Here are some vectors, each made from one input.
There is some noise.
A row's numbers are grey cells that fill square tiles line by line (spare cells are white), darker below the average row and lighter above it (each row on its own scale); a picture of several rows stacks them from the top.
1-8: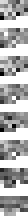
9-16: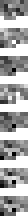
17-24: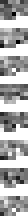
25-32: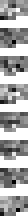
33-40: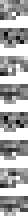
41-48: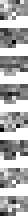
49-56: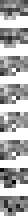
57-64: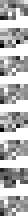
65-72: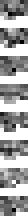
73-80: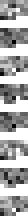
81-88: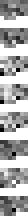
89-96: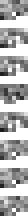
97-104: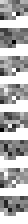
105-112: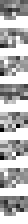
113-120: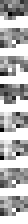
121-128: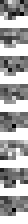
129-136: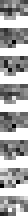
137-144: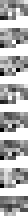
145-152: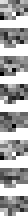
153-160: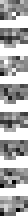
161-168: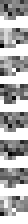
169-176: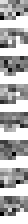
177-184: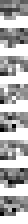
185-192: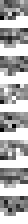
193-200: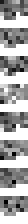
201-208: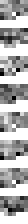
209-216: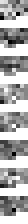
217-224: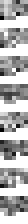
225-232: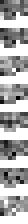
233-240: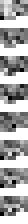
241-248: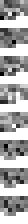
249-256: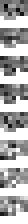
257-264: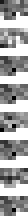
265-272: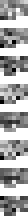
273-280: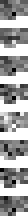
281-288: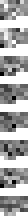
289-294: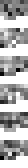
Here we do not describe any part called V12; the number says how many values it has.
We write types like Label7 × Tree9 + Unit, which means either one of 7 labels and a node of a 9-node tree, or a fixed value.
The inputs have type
Bool × (Line5 + V12).
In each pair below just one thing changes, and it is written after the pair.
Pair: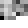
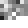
the value of V12
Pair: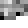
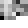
the value of V12
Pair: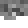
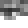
the value of V12
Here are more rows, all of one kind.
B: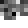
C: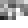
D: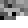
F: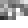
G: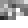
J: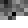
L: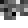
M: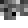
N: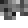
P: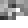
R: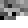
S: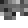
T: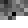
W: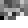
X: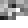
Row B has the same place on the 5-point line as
L, M, P and X.
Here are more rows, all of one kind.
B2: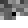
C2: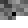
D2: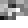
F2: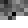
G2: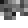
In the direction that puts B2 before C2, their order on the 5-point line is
G2, D2, B2, C2, F2.
